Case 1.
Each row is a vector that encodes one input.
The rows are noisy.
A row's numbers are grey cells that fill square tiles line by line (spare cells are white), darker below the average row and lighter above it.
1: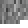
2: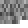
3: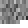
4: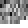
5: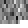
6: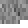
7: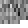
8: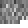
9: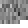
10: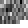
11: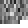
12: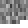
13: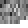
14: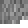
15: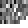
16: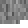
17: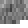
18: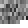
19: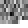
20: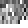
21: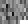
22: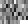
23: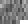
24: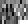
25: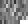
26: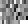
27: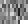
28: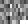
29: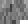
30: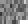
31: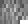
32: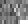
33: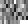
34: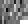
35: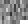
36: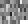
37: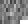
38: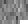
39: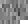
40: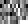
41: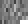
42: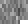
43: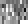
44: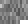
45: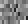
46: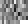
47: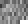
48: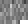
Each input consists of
either a point on a 7-point line, or a node of a 7-node tree.
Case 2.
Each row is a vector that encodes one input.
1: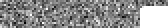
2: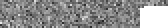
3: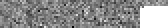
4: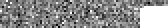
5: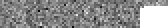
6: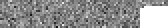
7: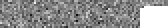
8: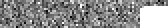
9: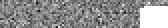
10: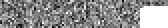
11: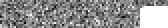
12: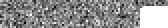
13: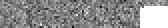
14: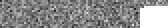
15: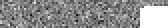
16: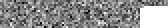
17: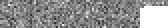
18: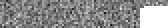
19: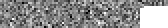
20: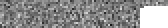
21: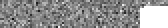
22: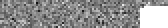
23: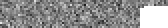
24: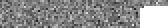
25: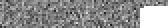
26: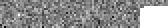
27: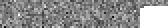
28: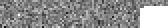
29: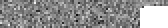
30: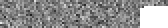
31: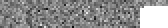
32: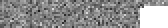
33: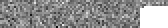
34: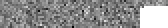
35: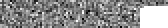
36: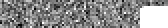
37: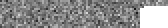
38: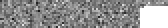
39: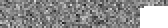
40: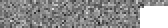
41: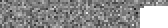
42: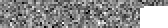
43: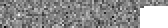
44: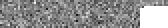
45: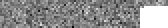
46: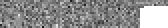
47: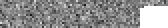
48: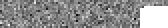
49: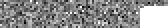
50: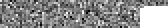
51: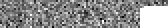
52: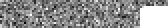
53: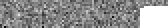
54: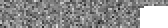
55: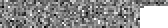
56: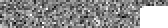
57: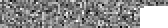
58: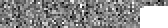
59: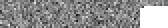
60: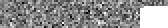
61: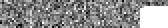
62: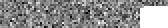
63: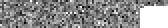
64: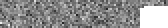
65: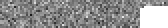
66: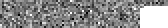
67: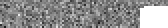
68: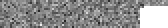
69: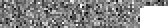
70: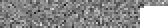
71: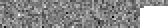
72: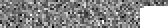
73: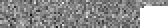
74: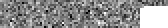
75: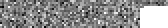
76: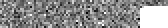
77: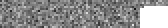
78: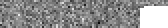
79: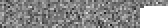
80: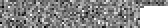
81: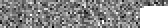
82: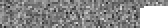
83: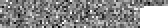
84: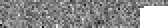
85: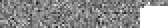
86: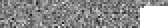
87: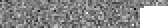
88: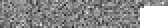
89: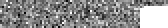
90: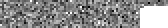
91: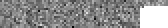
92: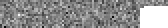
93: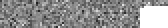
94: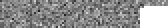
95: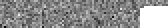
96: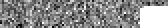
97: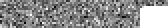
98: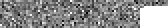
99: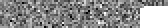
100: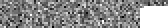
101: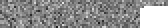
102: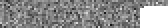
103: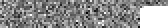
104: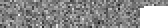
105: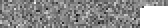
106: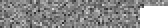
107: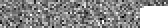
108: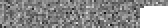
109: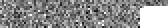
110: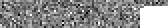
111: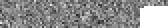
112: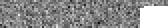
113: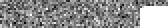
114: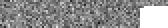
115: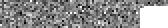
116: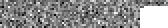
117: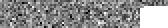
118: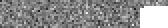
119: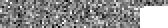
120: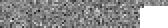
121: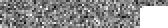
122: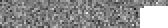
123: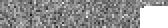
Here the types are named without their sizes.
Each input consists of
either a point on a circle, or a label.
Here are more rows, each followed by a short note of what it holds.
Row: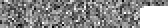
a label
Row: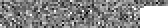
a label
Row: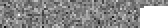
a point on a circle
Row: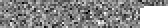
a label
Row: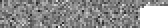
a point on a circle
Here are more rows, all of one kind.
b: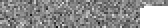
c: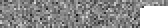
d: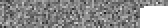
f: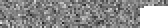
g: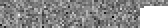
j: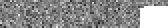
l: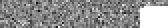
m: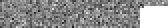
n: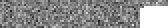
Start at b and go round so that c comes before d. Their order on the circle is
b, c, f, j, g, d, n, m, l.
